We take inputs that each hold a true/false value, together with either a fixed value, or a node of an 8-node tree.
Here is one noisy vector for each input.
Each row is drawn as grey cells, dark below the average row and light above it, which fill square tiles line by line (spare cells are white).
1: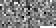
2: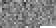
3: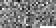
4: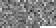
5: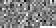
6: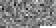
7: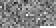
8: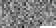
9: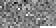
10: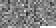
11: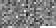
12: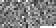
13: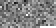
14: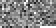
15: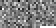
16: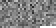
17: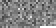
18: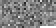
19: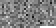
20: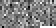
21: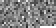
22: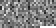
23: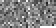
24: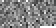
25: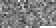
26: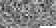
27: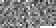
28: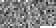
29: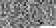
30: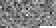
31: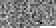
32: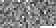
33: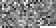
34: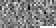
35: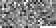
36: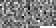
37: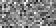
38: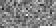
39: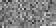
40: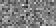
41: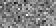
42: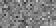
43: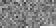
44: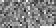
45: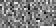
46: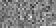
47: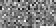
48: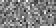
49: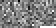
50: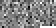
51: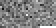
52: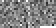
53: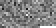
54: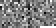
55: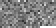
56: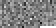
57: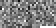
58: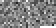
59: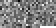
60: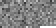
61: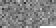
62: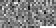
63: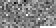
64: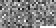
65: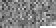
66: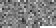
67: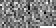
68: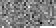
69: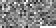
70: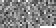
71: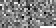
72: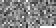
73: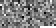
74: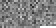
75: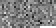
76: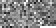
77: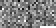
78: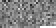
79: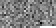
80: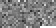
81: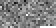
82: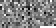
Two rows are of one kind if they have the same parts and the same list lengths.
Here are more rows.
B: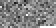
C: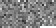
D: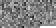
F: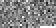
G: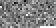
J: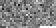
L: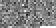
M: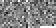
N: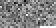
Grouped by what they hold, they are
B, C, D, G, J, L, N
F, M

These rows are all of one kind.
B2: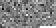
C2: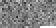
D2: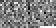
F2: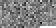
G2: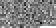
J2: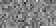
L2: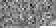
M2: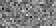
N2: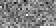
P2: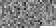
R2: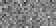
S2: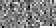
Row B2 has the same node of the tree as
M2 and S2.
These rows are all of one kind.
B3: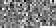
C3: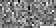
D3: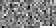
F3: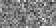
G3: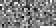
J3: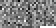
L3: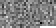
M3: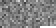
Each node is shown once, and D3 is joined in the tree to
B3 and M3.
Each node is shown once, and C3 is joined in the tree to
M3.
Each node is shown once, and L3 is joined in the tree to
J3.
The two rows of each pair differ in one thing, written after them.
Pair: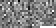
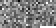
the node of the tree
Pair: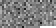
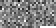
the true/false value
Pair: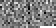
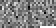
the node of the tree
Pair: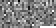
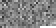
the true/false value
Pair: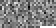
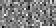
the node of the tree
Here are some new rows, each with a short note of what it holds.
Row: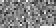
a true/false value
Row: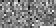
a node of an 8-node tree and a true/false value
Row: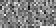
a node of an 8-node tree and a true/false value
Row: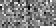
a node of an 8-node tree and a true/false value
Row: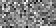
a true/false value
